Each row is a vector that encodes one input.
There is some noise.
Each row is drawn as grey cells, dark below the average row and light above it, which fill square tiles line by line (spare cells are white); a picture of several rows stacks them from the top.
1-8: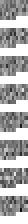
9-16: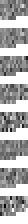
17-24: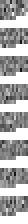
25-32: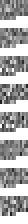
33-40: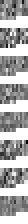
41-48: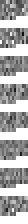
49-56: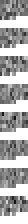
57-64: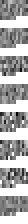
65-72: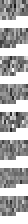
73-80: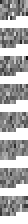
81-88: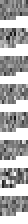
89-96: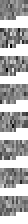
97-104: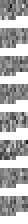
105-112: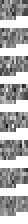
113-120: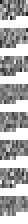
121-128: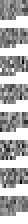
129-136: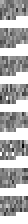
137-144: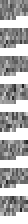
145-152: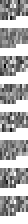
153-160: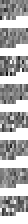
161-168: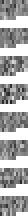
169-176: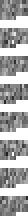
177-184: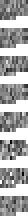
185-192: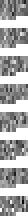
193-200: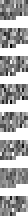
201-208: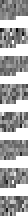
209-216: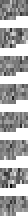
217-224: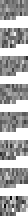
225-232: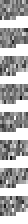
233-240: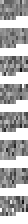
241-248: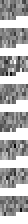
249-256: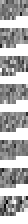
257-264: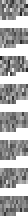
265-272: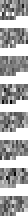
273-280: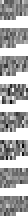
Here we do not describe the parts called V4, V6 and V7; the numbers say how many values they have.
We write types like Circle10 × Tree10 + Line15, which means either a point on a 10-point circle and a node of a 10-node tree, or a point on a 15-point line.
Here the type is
(Bool × Line10 × V7 + V4 × V6) × Line5 + Tree11.
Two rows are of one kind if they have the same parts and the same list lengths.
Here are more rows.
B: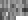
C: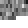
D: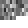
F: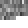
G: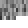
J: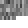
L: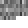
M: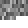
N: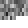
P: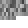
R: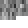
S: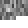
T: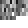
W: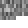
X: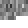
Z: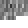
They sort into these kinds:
B, C, G, P, R, X, Z
D, N, T
F, J, L, M, S, W

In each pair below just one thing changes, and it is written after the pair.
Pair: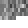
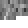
the place on the 5-point line
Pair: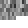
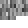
the place on the 10-point line
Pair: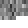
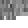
the place on the 10-point line
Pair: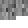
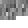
the place on the 10-point line
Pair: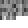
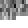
the place on the 10-point line
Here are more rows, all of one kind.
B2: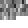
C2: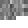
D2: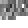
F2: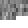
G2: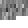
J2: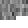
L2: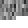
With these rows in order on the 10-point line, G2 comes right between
B2 and F2.
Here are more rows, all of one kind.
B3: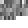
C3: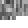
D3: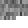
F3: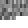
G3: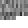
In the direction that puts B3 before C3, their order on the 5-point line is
F3, B3, D3, G3, C3.
